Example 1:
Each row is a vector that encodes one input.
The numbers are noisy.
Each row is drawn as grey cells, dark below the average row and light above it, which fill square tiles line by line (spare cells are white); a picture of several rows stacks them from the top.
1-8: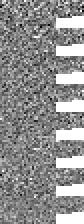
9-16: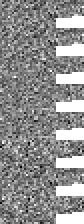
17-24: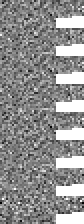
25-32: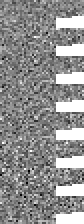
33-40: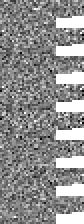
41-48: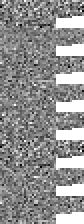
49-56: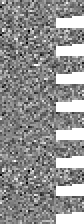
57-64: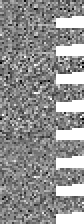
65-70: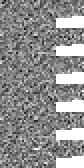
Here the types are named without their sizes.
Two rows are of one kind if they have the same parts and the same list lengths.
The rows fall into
2 kinds.
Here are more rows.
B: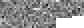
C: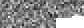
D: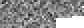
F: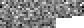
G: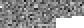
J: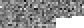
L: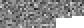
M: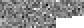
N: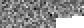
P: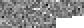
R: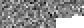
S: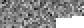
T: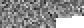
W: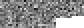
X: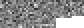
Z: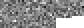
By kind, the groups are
B, F, M, P, Z
C, D, G, J, L, N, R, S, T, W, X

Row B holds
three true/false values.
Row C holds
a point on a line.
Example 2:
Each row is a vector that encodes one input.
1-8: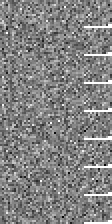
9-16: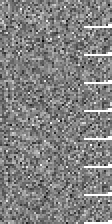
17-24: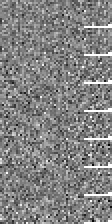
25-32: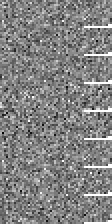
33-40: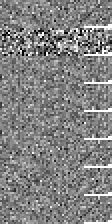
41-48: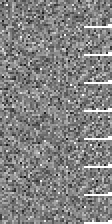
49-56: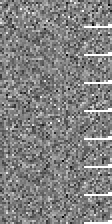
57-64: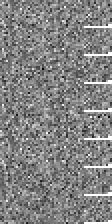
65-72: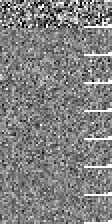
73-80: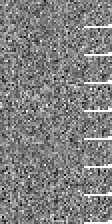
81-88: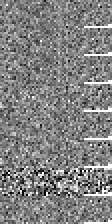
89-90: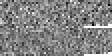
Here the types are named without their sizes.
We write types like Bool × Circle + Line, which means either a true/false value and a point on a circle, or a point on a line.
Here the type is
List(Line).
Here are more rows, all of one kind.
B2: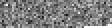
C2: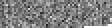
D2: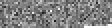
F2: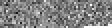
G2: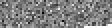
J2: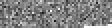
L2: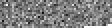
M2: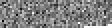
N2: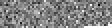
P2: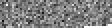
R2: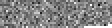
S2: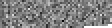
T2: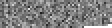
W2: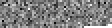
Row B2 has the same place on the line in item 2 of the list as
C2, R2, T2 and W2.
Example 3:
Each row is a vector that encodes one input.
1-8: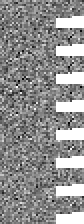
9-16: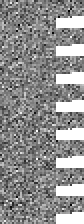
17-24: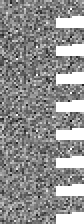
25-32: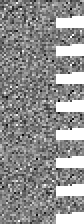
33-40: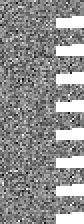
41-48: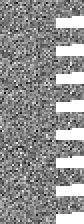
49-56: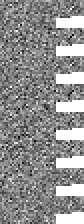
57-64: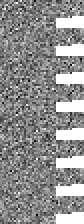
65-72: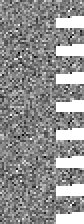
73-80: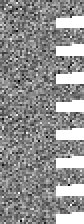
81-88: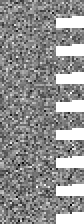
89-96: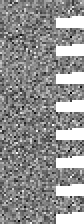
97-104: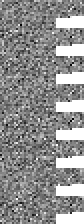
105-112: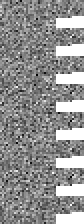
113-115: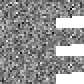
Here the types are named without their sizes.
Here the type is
Bool × Bool × Bool × Line.
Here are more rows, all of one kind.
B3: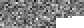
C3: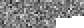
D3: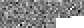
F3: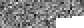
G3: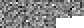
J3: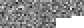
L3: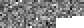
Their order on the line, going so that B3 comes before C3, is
G3, J3, F3, D3, L3, B3, C3.
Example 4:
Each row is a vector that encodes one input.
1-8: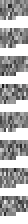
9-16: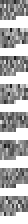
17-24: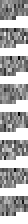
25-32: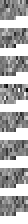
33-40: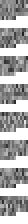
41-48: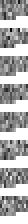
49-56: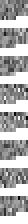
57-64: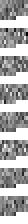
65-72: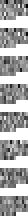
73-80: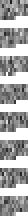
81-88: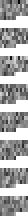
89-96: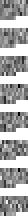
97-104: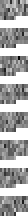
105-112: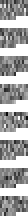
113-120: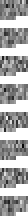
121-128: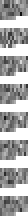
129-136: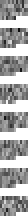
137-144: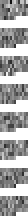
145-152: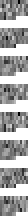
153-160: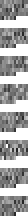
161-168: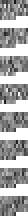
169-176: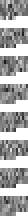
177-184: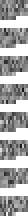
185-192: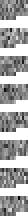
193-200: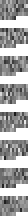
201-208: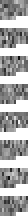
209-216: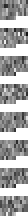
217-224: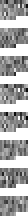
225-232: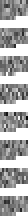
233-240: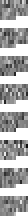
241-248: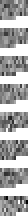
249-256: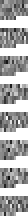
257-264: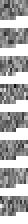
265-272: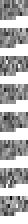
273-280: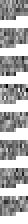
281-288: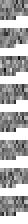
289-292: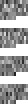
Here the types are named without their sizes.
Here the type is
Bool × Bool × Bool + Line.
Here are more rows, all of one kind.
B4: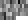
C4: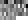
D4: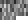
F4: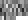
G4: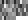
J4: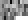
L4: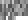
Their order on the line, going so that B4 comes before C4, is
J4, B4, L4, F4, G4, D4, C4.
